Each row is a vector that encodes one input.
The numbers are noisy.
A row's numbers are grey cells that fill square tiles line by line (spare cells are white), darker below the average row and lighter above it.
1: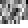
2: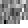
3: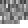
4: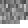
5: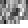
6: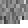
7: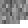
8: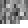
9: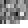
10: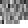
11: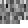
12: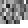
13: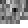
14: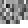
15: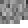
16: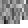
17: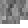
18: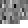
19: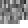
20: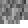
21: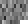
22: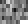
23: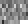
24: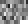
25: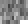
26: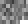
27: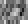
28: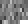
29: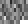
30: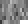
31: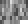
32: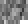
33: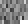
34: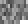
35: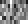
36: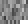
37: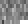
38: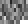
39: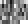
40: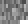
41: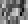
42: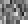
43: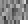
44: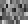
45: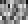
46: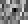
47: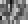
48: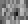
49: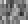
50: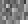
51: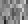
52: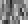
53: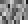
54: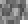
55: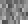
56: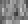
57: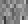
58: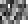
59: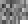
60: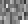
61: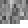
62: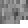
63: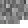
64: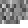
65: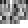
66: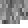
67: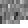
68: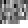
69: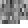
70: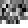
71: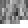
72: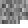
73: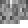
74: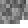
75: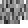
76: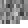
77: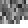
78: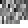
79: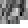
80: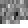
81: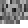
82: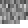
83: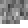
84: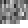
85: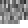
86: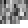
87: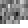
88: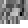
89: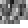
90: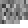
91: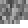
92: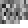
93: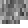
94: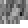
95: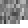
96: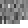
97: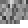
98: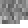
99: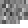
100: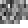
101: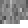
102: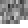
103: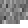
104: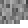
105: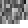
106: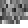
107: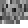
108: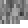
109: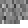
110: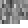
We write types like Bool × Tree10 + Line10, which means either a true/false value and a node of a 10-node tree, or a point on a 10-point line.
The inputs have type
Bool × List2(Line6).
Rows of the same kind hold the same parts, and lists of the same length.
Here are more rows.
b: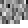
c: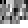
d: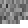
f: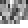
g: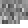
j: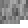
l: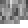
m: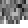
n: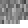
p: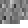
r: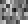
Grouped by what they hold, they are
b, d, j, l, n
c, m, r
f, g, p

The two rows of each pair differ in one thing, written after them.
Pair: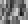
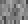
the true/false value
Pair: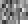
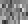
the place on the 6-point line in item 2 of the list
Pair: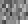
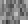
the place on the 6-point line in item 1 of the list
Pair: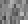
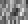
the place on the 6-point line in item 1 of the list
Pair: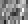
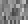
the place on the 6-point line in item 1 of the list
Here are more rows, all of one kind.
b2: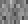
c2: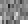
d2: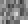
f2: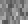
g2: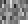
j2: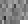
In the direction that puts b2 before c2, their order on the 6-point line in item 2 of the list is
g2, j2, f2, d2, b2, c2.
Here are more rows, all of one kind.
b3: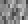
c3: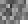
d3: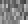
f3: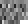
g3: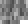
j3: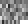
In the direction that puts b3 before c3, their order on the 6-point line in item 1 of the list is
b3, d3, c3, j3, f3, g3.
